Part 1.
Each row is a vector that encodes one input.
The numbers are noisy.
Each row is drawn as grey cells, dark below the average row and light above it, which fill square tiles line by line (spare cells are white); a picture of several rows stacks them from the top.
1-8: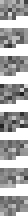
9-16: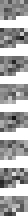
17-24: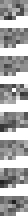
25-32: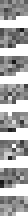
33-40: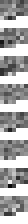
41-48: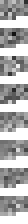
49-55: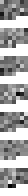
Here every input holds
two labels (each one of 5).
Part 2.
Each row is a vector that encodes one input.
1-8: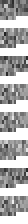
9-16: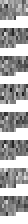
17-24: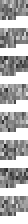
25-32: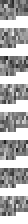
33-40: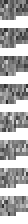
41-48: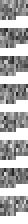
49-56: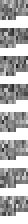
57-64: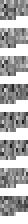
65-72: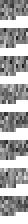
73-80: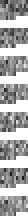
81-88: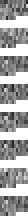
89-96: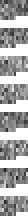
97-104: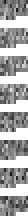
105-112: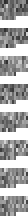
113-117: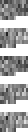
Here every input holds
a point on a 10-point circle and a true/false value.
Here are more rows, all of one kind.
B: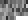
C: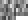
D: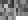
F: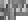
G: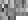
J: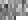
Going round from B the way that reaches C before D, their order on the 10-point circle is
B, C, D, F, J, G.
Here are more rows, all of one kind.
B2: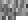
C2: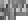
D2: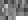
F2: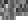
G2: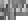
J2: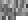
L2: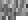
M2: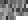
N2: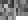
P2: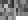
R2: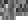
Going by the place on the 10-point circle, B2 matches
F2, J2, L2 and R2.
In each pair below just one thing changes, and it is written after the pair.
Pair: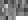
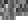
the place on the 10-point circle
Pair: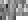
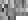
the place on the 10-point circle
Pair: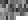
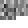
the true/false value
